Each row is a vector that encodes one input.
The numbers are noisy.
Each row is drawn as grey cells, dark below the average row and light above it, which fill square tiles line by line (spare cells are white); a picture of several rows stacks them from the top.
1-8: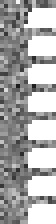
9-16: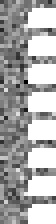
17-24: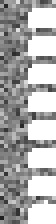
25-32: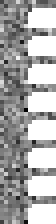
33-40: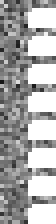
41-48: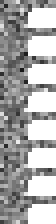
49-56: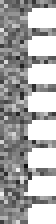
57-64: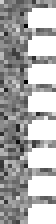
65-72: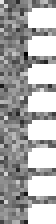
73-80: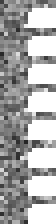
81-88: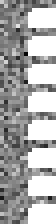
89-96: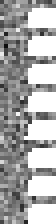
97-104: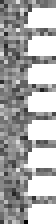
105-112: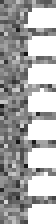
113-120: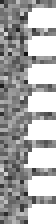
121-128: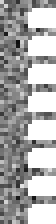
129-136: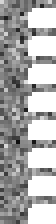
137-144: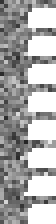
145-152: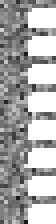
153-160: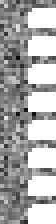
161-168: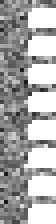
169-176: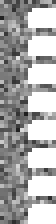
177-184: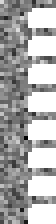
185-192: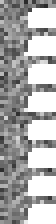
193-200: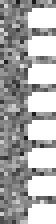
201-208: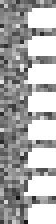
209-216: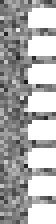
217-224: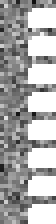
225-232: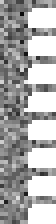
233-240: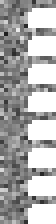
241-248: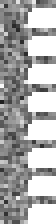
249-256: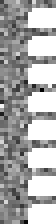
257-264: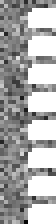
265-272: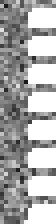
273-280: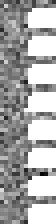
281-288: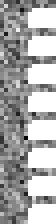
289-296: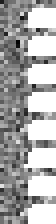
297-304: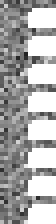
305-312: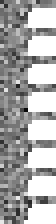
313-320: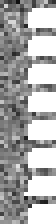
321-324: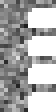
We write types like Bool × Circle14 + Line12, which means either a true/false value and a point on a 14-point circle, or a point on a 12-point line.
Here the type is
Bool × (Tree19 + Unit).
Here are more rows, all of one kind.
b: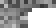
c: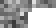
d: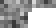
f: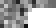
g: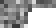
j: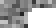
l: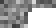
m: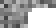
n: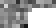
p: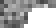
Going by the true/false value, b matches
f, j and n.
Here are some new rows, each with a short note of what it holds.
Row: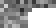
a node of a 19-node tree and a true/false value
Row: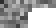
a node of a 19-node tree and a true/false value
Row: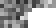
a true/false value
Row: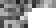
a true/false value
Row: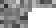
a node of a 19-node tree and a true/false value
